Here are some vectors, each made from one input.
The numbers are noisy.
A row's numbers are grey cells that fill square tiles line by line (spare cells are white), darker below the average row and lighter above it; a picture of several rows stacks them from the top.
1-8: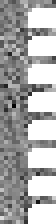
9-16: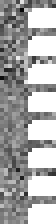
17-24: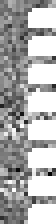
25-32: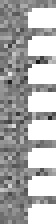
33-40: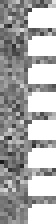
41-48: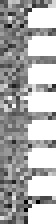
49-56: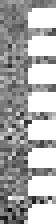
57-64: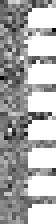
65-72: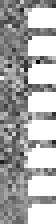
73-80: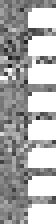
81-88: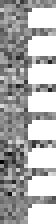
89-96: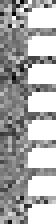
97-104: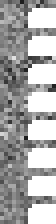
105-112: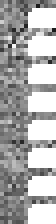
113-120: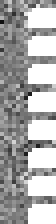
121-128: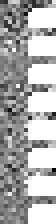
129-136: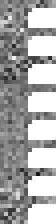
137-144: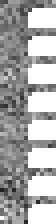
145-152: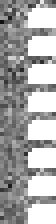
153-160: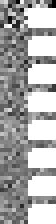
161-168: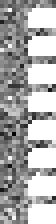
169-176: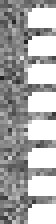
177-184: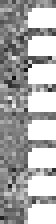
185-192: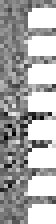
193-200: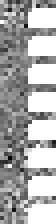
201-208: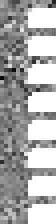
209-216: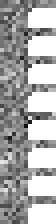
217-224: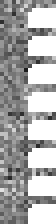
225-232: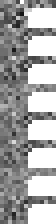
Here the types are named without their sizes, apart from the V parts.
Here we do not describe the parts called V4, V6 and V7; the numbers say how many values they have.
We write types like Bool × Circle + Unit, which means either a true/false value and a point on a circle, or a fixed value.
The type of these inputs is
Circle × Circle × Tree + V4 × V6 × V7.
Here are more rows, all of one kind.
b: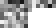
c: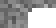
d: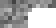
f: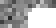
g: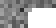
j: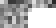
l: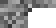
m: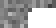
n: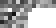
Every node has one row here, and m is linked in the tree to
l.
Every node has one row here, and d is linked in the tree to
b, j, l and n.
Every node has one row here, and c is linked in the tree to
b.
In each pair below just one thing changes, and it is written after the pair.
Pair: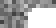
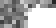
the value of V6
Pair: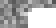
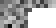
the value of V4
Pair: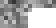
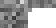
the value of V6
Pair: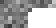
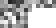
the value of V6
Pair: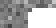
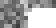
the value of V7
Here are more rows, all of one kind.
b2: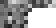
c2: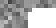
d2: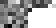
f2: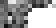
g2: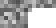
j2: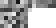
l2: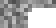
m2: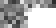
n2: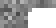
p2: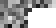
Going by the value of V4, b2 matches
l2 and m2.
